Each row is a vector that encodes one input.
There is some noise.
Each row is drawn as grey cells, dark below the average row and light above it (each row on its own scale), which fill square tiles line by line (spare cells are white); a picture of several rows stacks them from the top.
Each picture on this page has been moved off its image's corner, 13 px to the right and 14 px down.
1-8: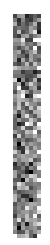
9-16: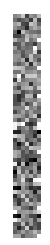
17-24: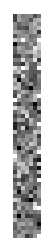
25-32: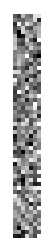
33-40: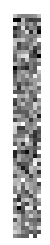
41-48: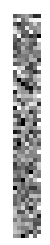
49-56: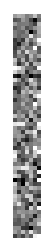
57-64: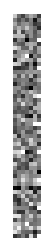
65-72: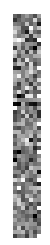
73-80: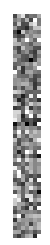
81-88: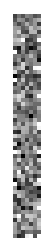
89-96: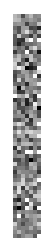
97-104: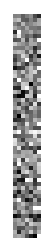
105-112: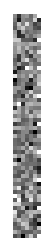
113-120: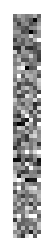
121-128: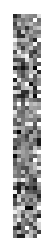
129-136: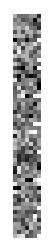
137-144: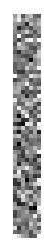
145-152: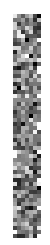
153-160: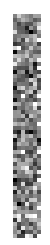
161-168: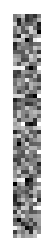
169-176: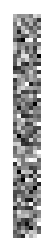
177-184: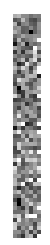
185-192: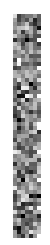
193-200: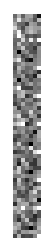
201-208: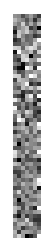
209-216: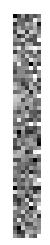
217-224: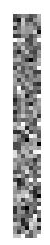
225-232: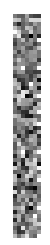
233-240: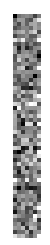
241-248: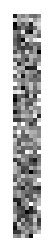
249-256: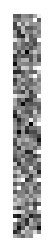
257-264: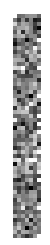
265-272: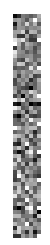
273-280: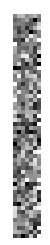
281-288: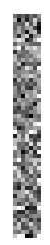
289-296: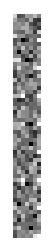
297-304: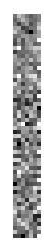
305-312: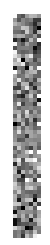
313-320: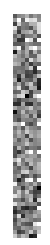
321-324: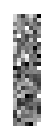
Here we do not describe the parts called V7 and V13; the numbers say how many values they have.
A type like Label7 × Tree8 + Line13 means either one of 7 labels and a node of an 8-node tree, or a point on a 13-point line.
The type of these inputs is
Bool × (Circle8 + Unit) + Line6 + V7 × V13.
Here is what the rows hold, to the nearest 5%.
About 15% of them hold a point on a 6-point line. About 45% of them hold a true/false value, together with either a point on an 8-point circle, or a fixed value. The rest hold a value of V7 and a value of V13.
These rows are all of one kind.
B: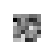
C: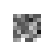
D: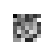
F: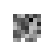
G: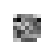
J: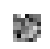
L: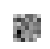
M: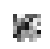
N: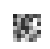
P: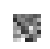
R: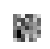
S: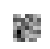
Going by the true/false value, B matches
G and P.
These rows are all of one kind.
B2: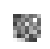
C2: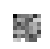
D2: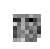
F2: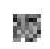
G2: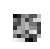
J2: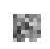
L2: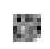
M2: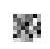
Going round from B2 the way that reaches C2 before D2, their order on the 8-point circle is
B2, J2, F2, G2, M2, C2, D2, L2.
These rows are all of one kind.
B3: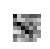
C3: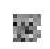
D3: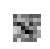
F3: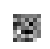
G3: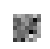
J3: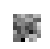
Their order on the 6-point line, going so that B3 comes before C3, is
D3, B3, G3, J3, F3, C3.
